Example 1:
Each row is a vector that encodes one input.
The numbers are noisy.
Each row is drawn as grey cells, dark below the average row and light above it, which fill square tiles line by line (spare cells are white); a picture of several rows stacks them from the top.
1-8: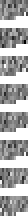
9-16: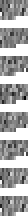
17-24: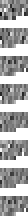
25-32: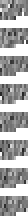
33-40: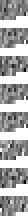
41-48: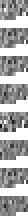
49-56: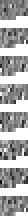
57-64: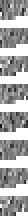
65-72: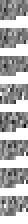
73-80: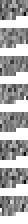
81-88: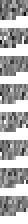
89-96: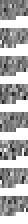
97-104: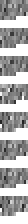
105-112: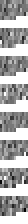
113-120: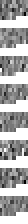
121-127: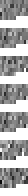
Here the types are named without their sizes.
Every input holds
a point on each of two lines.
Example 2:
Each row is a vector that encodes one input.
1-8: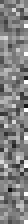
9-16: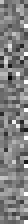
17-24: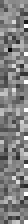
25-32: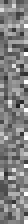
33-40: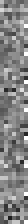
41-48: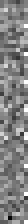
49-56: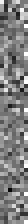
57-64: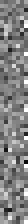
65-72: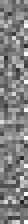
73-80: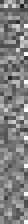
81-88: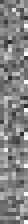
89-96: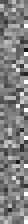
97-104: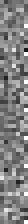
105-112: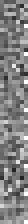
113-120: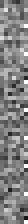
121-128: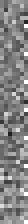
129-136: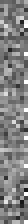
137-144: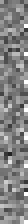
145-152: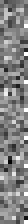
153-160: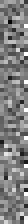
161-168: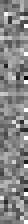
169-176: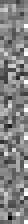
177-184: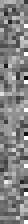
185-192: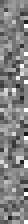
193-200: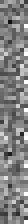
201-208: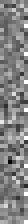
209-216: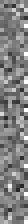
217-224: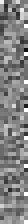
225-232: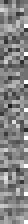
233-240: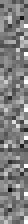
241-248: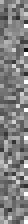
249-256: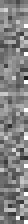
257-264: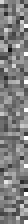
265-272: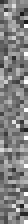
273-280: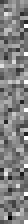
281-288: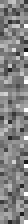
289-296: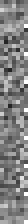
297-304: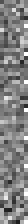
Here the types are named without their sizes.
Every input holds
a label.
